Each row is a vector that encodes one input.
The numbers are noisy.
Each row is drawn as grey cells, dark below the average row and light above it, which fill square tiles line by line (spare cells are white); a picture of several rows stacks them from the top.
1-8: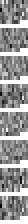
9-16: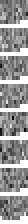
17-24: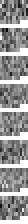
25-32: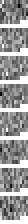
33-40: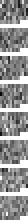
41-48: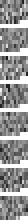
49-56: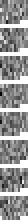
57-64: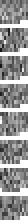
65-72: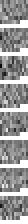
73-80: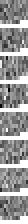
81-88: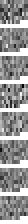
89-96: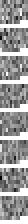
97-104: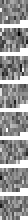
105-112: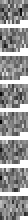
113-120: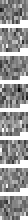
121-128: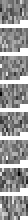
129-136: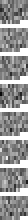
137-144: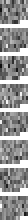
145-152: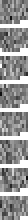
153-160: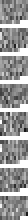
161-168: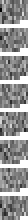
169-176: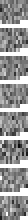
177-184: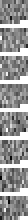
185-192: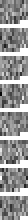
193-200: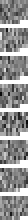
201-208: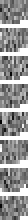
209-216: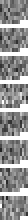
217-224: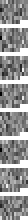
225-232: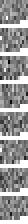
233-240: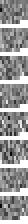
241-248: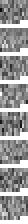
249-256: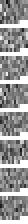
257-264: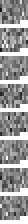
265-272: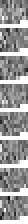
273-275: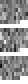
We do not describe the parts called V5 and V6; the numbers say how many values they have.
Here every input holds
either a point on a 13-point circle, or a value of V5 and a value of V6, or a list of up to two items, each a point on each of two 4-point lines.
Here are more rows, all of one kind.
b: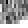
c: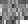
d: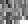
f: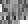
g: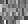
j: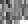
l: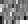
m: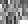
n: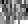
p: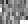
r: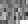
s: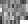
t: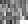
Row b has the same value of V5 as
d, g, j and p.
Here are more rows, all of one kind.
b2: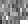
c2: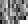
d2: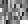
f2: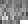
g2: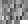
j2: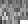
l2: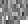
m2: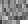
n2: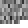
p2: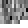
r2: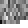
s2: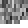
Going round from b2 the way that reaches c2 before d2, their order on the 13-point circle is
b2, j2, f2, r2, m2, g2, n2, p2, s2, c2, d2, l2.
